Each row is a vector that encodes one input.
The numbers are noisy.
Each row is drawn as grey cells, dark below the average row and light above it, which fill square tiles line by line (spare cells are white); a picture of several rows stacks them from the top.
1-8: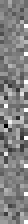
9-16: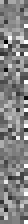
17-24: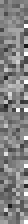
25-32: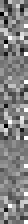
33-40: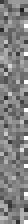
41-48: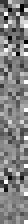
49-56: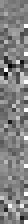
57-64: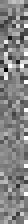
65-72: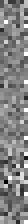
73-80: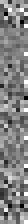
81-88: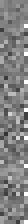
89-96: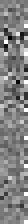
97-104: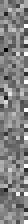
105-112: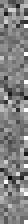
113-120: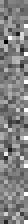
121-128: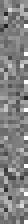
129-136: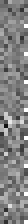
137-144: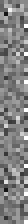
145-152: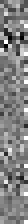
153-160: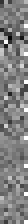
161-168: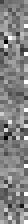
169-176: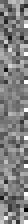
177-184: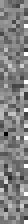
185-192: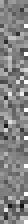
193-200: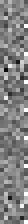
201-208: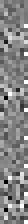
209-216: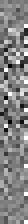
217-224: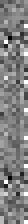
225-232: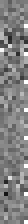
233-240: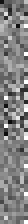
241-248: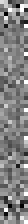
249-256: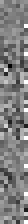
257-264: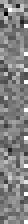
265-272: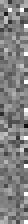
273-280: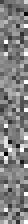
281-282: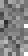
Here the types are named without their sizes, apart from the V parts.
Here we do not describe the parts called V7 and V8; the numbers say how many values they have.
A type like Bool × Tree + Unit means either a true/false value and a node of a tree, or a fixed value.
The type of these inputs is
(Bool × Bool × Bool × Bool + (Line + V7) × V8) × Circle.
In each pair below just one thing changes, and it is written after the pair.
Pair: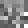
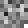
the value of V8
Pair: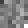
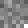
the place on the circle
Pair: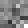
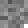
the value of V8
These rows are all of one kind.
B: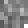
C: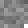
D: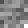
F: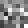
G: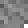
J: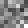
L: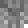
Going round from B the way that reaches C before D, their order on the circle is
B, F, L, G, J, C, D.
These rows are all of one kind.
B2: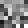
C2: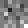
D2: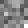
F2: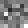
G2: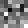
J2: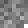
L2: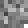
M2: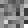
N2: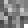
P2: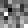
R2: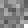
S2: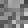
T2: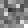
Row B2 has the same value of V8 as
F2, G2 and M2.
